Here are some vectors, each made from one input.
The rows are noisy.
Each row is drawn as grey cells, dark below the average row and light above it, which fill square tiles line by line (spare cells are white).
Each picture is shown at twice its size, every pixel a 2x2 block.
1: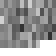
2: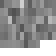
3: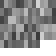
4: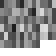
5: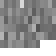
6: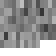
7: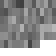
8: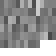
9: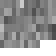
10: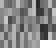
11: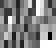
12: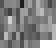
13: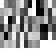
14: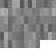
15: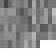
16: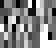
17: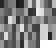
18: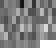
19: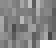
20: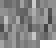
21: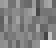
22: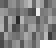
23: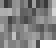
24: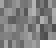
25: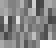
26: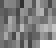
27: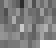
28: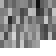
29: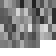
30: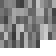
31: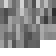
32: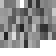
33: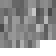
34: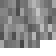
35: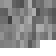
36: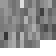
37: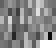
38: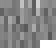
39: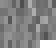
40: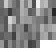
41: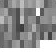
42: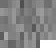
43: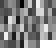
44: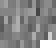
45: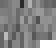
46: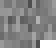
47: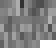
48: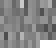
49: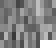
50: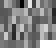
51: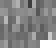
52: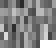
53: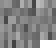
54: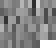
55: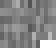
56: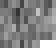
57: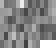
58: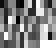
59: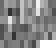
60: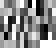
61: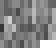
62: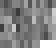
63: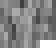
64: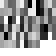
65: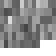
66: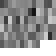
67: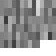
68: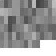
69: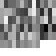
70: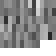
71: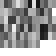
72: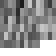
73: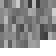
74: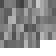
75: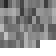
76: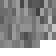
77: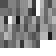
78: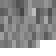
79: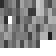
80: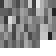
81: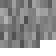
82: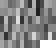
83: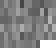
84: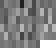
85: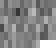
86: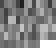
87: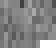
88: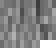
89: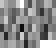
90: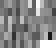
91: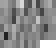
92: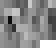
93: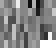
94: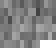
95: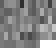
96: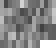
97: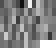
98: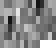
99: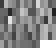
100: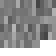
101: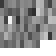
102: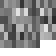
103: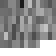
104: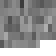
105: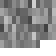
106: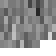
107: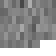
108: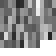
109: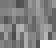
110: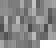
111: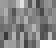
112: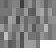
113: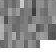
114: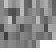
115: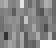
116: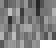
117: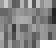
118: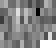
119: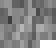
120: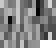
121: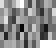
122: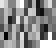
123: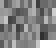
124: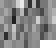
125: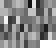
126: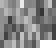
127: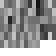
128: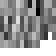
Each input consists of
a node of a 9-node tree, together with either a point on a 7-point line, or a node of a 9-node tree.
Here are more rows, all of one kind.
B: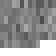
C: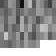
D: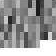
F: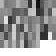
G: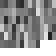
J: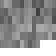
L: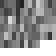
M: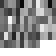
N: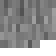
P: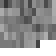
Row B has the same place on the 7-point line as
D, L and N.
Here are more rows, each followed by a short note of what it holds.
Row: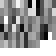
a point on a 7-point line and a node of a 9-node tree
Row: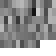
a node of each of two 9-node trees
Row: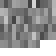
a point on a 7-point line and a node of a 9-node tree
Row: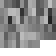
a point on a 7-point line and a node of a 9-node tree
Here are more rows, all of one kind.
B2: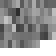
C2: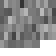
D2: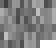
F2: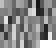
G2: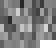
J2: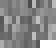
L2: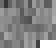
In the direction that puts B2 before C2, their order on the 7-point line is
F2, G2, B2, C2, D2, L2, J2.
